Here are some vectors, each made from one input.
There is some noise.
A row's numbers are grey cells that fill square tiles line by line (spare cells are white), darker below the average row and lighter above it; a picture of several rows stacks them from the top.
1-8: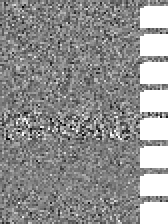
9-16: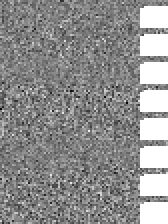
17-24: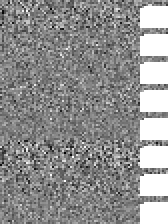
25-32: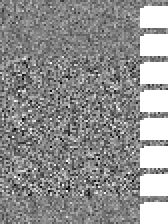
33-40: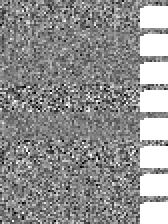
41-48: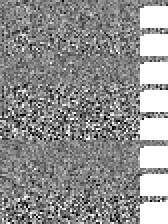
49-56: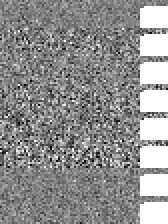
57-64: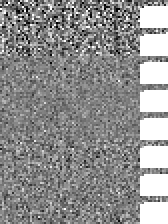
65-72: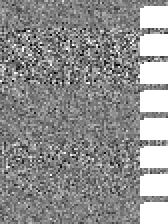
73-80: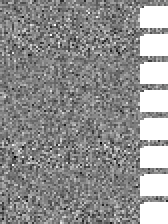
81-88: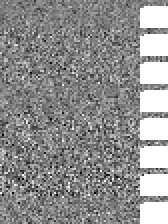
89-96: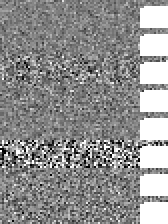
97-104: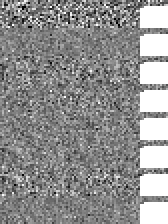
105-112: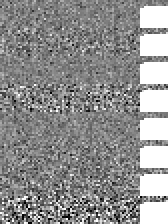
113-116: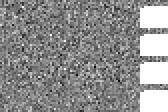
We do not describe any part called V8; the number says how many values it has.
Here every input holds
a value of V8, together with either a point on a 6-point line, or a point on a 7-point line.
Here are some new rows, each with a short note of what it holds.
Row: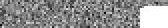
a point on a 6-point line and a value of V8
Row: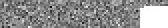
a point on a 7-point line and a value of V8
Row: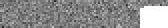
a point on a 7-point line and a value of V8
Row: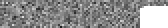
a point on a 6-point line and a value of V8
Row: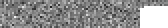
a point on a 7-point line and a value of V8
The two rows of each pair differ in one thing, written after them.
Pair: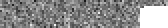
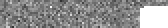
the value of V8
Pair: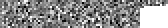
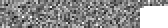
the place on the 6-point line
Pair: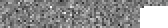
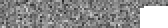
the value of V8
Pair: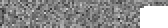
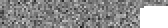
the place on the 6-point line
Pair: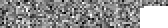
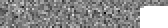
the place on the 6-point line
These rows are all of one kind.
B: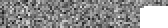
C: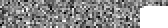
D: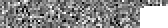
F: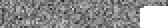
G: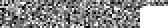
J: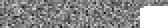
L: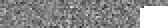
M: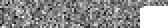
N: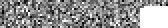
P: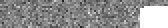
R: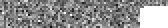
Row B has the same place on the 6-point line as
D, F and L.
